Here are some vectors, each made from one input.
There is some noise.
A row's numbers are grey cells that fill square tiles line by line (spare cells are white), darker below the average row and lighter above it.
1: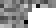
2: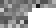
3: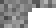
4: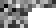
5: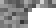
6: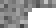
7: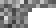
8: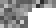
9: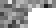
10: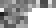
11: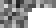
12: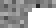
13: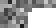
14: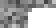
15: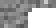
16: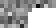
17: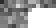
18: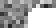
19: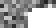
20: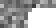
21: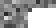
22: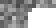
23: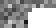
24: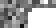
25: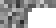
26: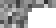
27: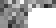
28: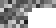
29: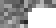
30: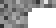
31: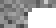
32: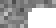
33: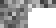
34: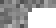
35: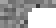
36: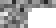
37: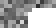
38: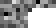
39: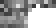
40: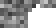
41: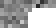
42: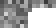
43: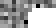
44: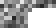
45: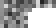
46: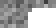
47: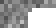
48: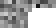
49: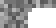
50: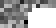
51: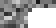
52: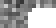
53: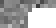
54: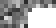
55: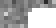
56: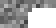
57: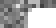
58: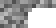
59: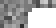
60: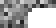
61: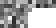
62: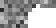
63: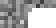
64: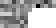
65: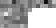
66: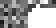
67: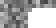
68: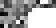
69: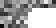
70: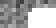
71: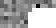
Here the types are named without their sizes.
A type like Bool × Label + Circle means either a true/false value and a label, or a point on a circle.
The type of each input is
Bool × Bool × Bool + Circle.
